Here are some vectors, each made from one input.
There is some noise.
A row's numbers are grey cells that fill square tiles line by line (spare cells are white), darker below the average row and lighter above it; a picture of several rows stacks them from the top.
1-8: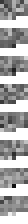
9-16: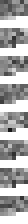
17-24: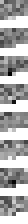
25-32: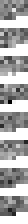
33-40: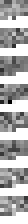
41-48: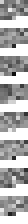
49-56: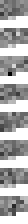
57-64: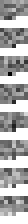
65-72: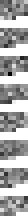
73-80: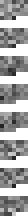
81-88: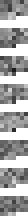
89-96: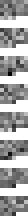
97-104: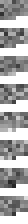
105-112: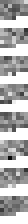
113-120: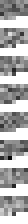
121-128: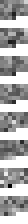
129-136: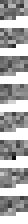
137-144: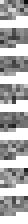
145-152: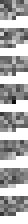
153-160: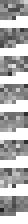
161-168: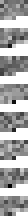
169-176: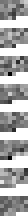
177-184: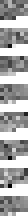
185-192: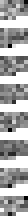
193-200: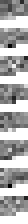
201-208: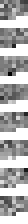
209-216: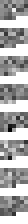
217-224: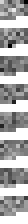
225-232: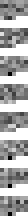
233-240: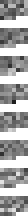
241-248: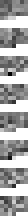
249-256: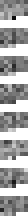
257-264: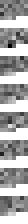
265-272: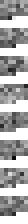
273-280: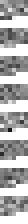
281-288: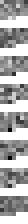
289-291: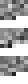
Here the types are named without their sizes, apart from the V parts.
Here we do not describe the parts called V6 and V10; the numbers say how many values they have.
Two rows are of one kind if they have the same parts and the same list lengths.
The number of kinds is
2.
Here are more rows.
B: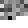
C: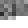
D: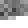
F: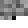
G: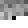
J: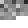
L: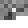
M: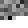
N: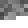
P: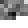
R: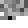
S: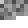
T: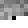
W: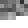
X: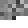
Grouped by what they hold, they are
B, L, M, R
C, D, F, G, J, N, P, S, T, W, X

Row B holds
a node of a tree, a value of V6 and a value of V10.
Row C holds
a node of a tree and four true/false values.
